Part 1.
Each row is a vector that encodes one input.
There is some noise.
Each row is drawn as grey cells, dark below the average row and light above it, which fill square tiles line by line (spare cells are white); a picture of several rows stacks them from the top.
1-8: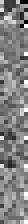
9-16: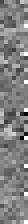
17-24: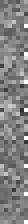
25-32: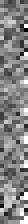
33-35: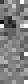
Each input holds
either one of 5 labels, or a point on a 4-point line.
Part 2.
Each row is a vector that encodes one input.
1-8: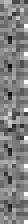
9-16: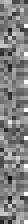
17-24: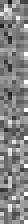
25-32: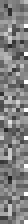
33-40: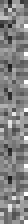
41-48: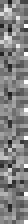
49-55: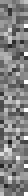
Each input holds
either a point on an 8-point circle, or a node of an 8-node tree.
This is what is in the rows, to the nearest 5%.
About 55% of them hold a point on an 8-point circle. The rest hold a node of an 8-node tree.
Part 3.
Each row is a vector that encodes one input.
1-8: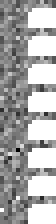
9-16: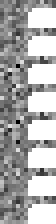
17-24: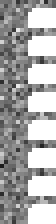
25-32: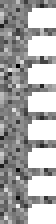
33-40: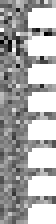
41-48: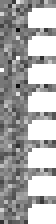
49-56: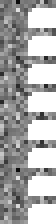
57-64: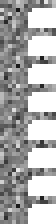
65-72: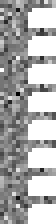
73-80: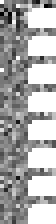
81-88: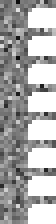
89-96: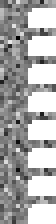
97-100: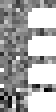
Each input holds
either a point on a 9-point circle, or a fixed value, or three true/false values.
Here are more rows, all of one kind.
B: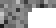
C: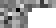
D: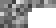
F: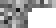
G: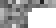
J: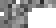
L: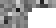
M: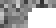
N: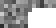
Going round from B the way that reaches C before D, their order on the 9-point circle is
B, M, L, C, F, G, J, D, N.
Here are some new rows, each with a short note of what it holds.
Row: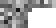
a point on a 9-point circle
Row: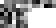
a fixed value
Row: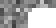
three true/false values
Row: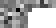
a point on a 9-point circle
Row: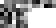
a fixed value
